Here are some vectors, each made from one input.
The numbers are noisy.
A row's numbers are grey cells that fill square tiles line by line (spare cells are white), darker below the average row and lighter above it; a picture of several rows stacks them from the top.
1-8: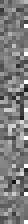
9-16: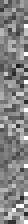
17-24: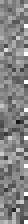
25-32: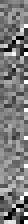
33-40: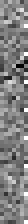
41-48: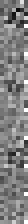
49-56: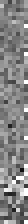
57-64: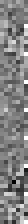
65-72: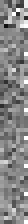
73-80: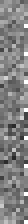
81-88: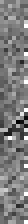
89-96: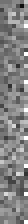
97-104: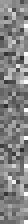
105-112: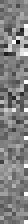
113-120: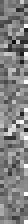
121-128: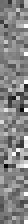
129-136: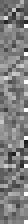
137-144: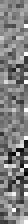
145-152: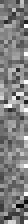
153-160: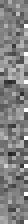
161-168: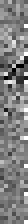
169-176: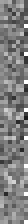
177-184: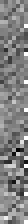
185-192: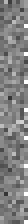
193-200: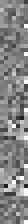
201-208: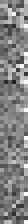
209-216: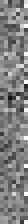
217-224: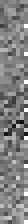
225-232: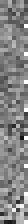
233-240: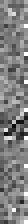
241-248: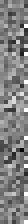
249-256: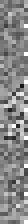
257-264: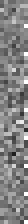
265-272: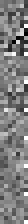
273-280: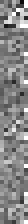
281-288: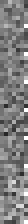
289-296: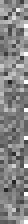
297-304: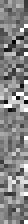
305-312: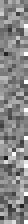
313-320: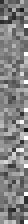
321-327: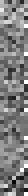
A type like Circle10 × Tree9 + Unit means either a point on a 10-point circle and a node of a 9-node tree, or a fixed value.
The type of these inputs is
Bool × (Line5 + Tree18).
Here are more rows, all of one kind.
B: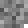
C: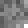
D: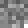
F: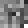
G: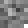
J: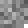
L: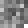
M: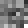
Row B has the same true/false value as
C and G.
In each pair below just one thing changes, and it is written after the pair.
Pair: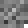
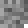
the true/false value
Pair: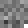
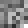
the place on the 5-point line
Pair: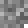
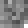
the place on the 5-point line
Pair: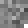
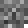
the true/false value
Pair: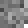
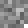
the true/false value
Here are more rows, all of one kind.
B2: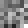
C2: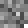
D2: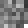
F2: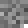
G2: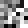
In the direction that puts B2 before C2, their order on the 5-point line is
F2, D2, G2, B2, C2.
